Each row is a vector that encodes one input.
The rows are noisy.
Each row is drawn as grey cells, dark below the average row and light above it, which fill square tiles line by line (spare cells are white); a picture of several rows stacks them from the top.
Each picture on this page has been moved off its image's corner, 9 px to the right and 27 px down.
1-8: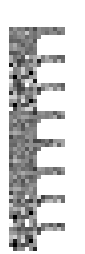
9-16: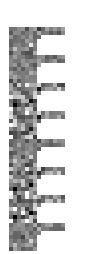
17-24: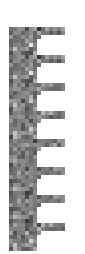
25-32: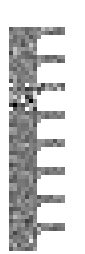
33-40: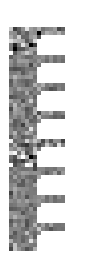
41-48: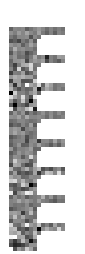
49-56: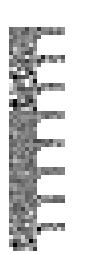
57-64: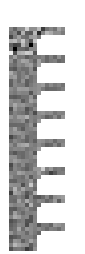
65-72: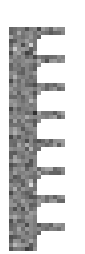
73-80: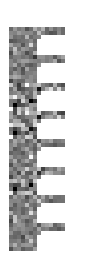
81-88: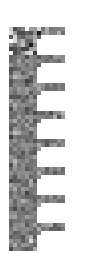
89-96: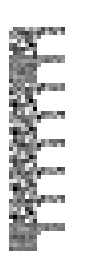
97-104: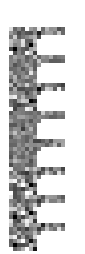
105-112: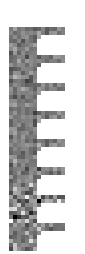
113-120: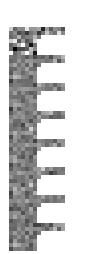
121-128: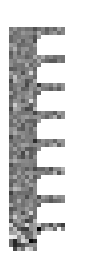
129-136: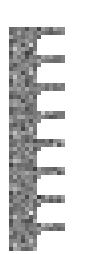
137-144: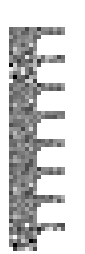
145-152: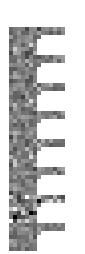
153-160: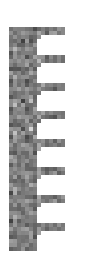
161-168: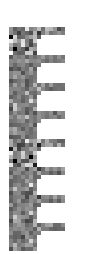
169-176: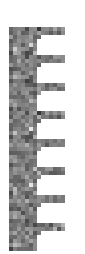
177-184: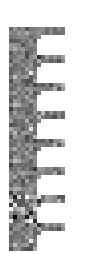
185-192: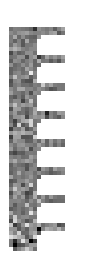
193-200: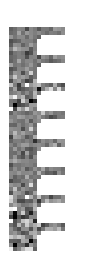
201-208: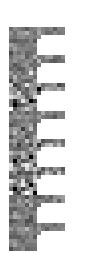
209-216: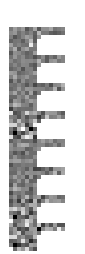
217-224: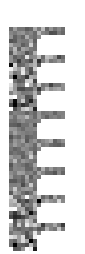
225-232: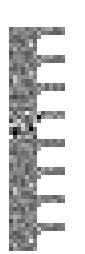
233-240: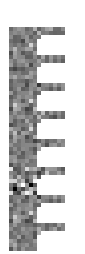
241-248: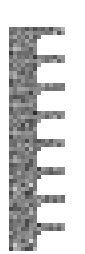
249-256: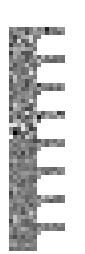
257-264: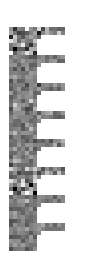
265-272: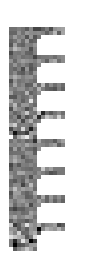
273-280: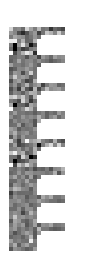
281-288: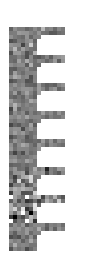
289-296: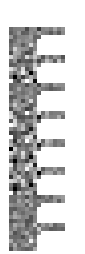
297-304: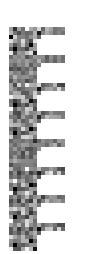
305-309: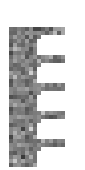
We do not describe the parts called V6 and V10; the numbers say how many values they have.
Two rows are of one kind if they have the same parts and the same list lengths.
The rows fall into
5 kinds.
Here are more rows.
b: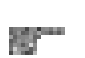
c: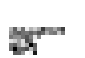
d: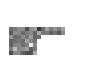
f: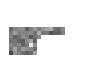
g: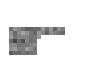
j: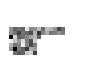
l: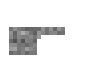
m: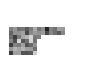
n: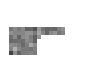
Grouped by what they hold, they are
b, d
c, j
f, n
g, l
m

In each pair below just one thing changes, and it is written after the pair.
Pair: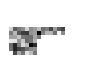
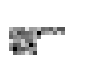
the value of V10
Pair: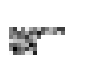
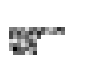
the value of V10
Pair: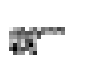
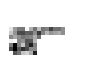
the value of V10
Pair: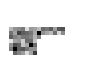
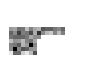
the value of V6
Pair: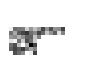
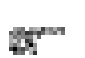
the value of V10
